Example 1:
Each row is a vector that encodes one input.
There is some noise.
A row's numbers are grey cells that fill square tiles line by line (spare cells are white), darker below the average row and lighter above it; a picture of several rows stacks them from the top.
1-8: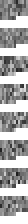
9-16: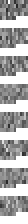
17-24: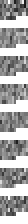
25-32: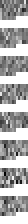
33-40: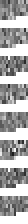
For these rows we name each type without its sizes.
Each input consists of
a node of a tree.
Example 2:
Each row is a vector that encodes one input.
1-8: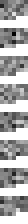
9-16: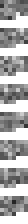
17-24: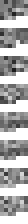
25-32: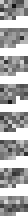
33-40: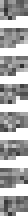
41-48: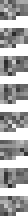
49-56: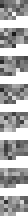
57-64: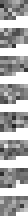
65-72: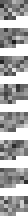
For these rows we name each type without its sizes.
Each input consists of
a label.
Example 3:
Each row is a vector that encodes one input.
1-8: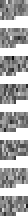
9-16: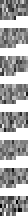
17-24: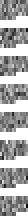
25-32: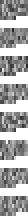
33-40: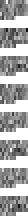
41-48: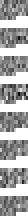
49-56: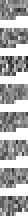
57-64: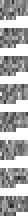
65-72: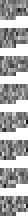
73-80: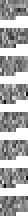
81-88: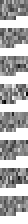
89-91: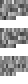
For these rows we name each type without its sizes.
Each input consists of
a point on a line.
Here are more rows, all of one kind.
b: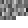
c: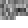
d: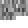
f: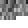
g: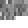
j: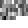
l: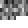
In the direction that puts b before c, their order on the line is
b, j, f, l, d, c, g.
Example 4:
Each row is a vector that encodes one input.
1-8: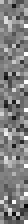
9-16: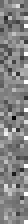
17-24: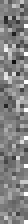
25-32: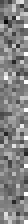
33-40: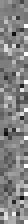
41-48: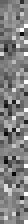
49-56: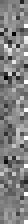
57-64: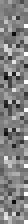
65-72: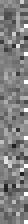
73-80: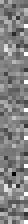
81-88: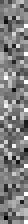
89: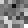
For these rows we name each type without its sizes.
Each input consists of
a point on a line.
